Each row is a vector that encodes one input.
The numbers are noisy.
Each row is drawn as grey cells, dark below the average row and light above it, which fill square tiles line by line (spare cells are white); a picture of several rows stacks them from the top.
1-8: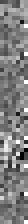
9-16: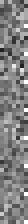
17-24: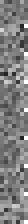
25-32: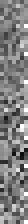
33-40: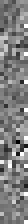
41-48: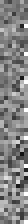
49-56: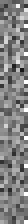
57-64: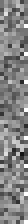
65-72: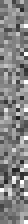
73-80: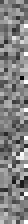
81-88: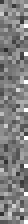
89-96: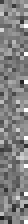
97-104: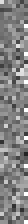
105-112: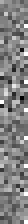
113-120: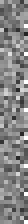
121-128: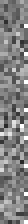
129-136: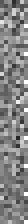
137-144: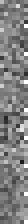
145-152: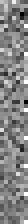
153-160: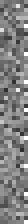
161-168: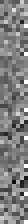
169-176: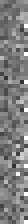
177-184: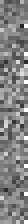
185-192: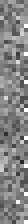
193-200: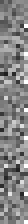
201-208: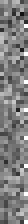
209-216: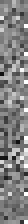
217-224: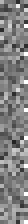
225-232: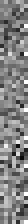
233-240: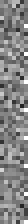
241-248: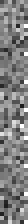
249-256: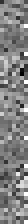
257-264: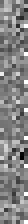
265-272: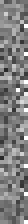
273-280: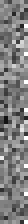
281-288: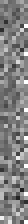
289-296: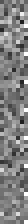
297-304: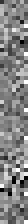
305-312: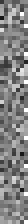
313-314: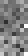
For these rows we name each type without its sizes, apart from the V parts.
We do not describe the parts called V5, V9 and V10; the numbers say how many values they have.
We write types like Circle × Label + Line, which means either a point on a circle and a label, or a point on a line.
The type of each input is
List(Line) + V5 × V9 × V10.
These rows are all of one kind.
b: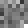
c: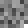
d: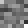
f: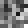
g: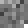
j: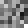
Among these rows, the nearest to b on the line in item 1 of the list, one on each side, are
c and g.
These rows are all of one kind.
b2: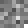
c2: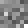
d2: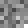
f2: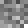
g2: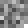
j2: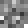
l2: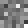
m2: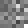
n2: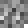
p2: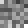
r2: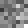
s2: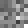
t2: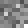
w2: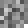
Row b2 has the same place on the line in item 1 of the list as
j2, m2, n2 and s2.
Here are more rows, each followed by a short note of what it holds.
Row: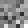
the empty list
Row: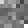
a list of two items
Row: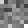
a list of two items
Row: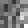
a list of one item
